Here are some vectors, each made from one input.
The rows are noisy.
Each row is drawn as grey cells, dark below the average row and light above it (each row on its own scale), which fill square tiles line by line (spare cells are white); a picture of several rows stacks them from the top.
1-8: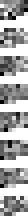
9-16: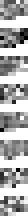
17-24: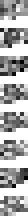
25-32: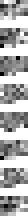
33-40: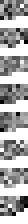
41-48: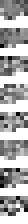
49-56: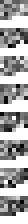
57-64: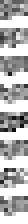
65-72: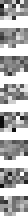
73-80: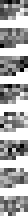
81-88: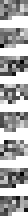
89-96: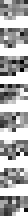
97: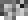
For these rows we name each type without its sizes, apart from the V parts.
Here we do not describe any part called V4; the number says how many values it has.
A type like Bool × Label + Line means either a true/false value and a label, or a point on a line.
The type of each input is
(Bool × Bool × Bool + Unit) × V4 + Line.
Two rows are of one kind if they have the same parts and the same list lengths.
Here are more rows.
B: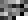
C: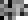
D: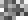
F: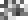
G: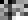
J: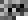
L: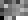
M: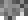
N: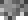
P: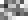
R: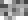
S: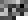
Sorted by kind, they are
B, J, S
C, G, L, M, N, R
D, F, P

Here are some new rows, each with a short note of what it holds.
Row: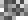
a value of V4
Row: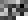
a point on a line
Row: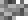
a value of V4
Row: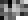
three true/false values and a value of V4
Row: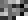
a point on a line
